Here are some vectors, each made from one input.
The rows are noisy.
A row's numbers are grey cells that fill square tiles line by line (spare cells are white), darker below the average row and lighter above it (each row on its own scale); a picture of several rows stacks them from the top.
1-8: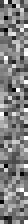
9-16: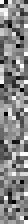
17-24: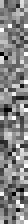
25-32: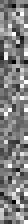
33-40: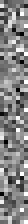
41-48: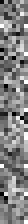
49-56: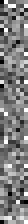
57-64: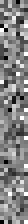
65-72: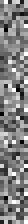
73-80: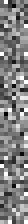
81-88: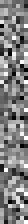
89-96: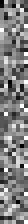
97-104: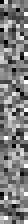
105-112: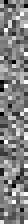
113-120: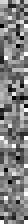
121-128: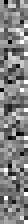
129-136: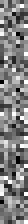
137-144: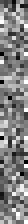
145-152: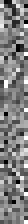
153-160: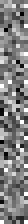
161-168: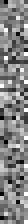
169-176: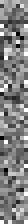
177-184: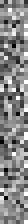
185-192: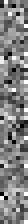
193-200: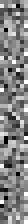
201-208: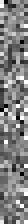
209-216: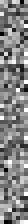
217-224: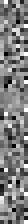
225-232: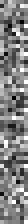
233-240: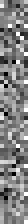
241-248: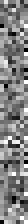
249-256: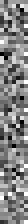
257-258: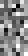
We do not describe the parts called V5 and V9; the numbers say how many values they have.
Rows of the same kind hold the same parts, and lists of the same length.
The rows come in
3 kinds.
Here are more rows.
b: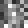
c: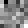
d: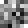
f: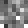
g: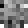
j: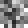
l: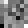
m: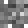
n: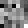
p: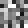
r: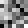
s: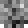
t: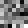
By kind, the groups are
b, c
d, f, g, j, s, t
l, m, n, p, r

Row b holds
a point on a 6-point line and a value of V9.
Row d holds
two labels (each one of 12).
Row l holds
a value of V5 and a value of V9.
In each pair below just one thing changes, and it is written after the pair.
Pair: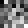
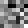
the value of V9
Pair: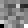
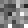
the value of V9
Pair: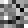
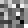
the value of V9
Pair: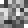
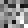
the value of V5
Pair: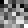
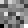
the value of V5
